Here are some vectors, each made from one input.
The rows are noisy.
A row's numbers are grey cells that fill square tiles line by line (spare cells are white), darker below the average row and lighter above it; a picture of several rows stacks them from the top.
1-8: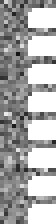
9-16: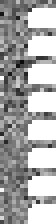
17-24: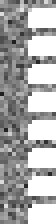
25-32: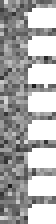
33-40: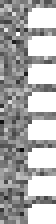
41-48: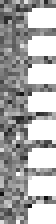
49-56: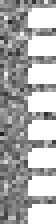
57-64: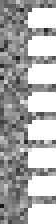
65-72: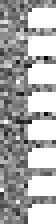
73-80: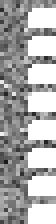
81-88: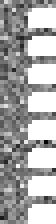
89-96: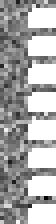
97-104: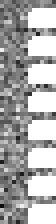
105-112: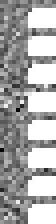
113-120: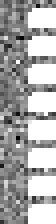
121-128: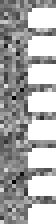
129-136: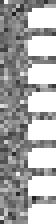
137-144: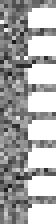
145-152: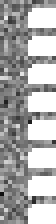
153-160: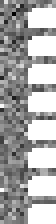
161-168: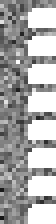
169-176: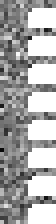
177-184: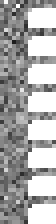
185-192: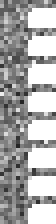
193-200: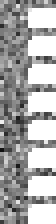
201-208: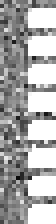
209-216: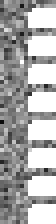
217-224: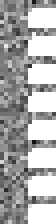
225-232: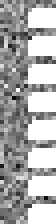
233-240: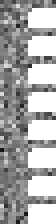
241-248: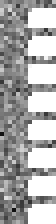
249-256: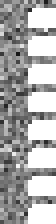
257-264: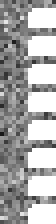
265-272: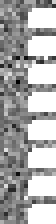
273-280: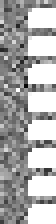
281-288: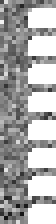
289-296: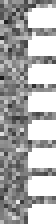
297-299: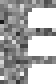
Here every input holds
a point on an 18-point line, together with either a point on an 18-point line, or three true/false values.
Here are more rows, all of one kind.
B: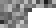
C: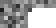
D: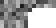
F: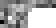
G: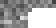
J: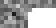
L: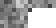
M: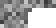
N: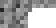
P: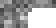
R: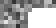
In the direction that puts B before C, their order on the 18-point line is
B, M, F, L, C, N, P, G, R, J, D.
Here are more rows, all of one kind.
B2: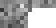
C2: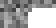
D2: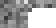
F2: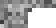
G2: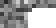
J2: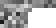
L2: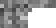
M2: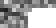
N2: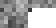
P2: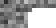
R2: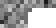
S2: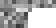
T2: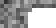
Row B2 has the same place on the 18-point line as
N2 and S2.
